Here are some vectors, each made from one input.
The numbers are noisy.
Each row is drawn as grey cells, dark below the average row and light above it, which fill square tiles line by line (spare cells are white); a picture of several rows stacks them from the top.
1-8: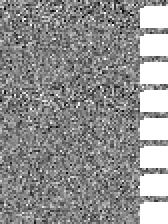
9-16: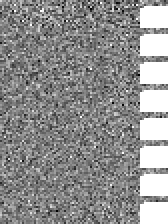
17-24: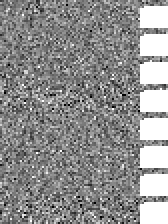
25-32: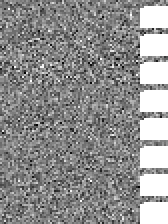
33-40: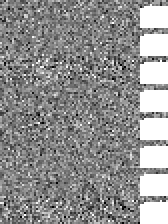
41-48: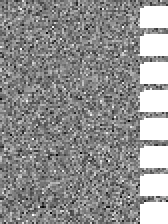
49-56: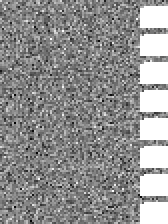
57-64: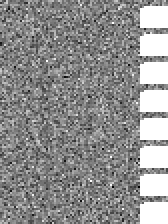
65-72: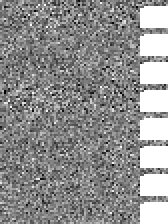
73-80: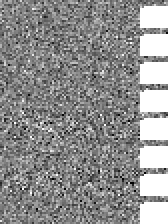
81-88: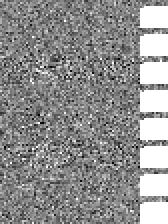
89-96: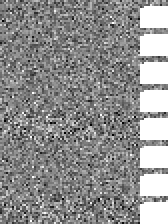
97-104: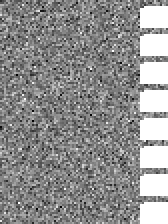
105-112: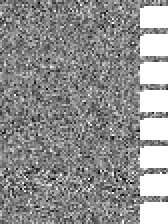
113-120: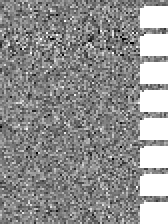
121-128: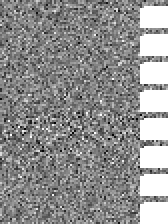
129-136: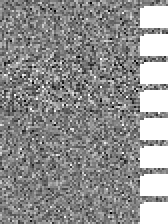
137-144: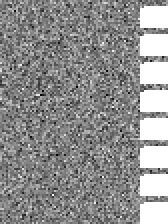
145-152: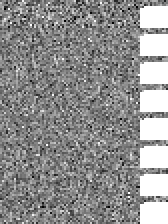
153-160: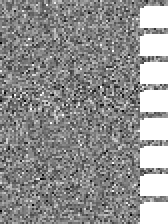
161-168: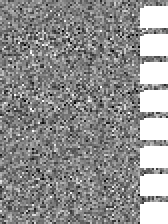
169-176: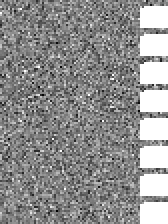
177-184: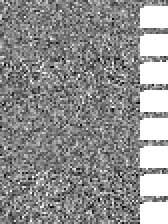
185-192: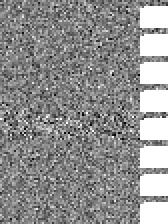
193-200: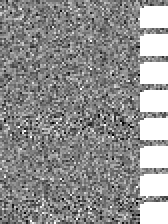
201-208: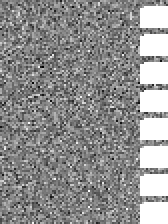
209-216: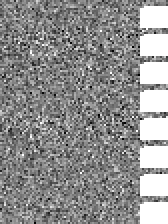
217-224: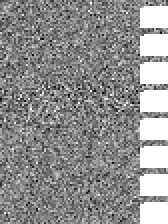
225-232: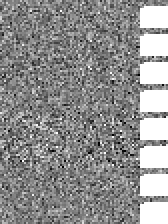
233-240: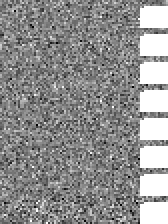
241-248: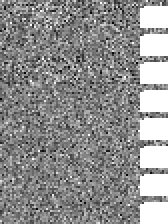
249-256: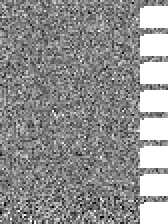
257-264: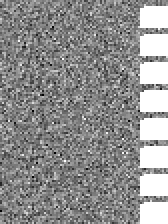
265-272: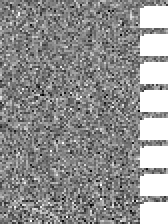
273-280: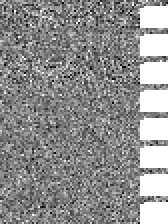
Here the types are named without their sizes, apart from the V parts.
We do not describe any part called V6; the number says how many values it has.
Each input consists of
a point on a circle and a true/false value, together with either a point on a line, or a list of values of V6.
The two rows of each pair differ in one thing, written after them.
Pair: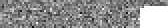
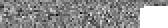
the true/false value
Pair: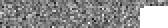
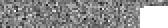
the value of V6 in item 1 of the list
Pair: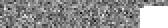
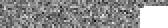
the value of V6 in item 1 of the list
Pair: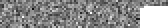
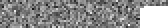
the value of V6 in item 1 of the list
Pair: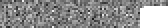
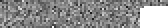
the true/false value
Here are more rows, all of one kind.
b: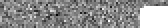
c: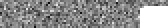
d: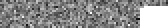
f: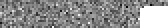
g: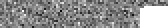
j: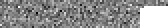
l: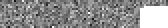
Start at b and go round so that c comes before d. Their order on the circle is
b, c, g, j, d, f, l.
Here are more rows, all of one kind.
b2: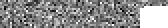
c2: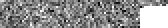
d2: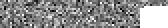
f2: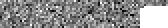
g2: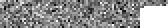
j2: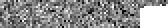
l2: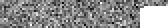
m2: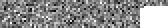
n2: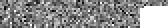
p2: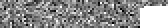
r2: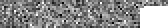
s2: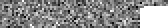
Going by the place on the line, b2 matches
d2 and f2.
